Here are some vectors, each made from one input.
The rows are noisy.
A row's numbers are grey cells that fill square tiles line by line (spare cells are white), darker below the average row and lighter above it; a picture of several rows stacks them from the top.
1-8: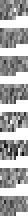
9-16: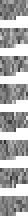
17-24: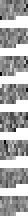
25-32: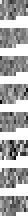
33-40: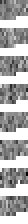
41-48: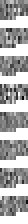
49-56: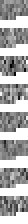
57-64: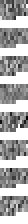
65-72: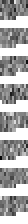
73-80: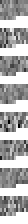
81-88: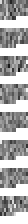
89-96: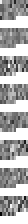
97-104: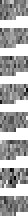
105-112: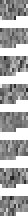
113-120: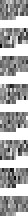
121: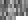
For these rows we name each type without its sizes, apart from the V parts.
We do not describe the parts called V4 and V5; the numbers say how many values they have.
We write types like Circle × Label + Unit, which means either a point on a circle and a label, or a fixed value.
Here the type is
(Bool × Line + V4) × V5.
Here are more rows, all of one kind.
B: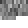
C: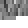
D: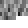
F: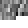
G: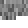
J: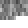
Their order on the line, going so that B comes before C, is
G, D, B, F, C, J.
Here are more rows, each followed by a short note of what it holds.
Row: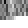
a point on a line, a true/false value and a value of V5
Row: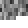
a value of V4 and a value of V5
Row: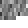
a point on a line, a true/false value and a value of V5
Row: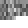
a point on a line, a true/false value and a value of V5
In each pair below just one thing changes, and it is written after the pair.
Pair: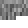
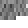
the value of V5
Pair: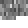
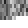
the true/false value
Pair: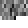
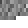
the place on the line
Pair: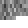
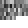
the true/false value
